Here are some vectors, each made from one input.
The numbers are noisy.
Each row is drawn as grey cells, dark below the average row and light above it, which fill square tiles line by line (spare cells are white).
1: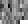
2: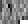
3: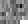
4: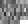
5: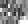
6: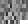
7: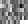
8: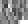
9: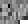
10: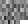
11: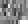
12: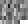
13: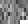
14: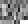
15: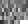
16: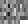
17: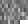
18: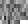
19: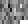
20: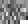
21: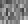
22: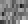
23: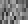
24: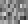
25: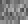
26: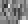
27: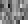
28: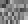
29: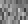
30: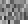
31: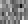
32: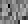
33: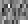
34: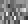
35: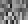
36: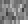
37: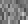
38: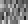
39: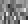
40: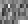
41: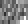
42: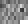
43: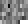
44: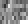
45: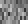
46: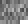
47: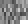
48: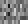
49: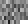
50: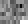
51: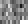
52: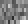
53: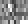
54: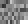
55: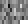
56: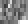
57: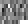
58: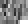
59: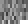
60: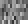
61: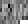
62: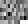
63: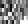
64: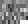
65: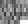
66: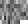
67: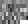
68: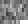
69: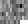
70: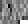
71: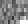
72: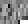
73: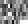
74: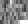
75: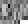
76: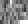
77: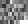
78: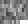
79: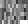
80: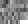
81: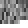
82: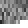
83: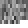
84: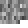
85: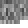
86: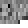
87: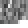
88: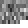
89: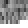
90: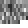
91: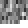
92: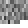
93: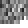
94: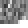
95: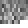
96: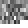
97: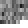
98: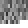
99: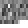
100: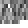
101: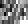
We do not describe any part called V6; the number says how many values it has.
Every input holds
a true/false value and a value of V6, together with either a fixed value, or a node of a 10-node tree.
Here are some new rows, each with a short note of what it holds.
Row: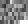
a true/false value and a value of V6
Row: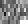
a node of a 10-node tree, a true/false value and a value of V6
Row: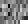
a true/false value and a value of V6
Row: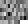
a node of a 10-node tree, a true/false value and a value of V6
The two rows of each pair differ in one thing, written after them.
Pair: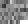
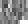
the true/false value
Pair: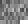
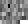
the value of V6
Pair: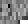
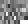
the true/false value
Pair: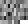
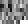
the node of the tree
